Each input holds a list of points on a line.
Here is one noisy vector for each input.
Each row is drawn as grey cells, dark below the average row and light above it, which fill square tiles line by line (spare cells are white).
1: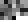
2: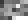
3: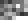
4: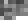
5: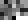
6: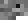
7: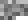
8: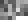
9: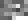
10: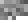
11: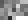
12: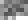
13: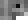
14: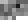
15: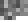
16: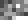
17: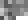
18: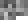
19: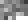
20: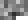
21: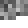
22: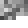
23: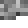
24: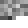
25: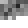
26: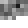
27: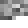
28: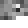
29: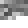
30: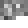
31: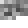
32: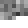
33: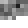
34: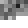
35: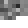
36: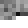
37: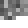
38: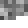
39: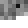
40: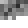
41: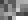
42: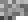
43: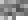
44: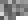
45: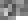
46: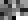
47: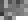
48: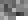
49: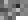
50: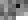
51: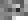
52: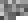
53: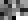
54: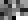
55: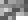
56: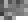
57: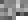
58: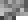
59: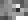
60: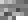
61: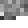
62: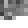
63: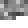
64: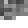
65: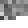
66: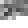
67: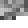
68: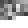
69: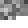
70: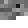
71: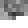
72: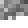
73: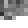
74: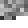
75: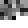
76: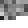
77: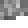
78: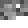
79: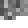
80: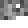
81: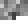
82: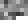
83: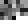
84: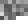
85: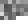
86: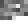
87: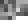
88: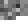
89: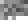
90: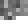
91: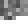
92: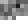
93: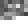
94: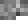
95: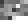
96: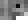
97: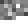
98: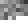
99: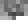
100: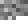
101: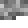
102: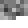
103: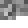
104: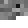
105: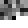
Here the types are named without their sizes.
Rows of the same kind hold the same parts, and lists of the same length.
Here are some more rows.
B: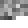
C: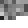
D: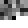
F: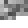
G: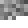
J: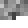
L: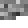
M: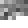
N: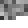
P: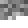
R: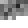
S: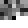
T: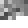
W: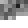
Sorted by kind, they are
B, C, F, M, N, T
D, S
G, J, L, P
R, W

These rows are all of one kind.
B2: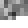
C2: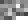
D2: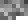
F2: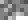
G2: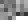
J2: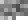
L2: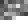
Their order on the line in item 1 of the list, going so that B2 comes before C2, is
J2, F2, B2, D2, G2, C2, L2.
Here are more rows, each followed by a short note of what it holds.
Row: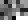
the empty list
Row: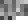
a list of two items
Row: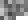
a list of two items
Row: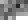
a list of one item
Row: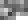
a list of two items
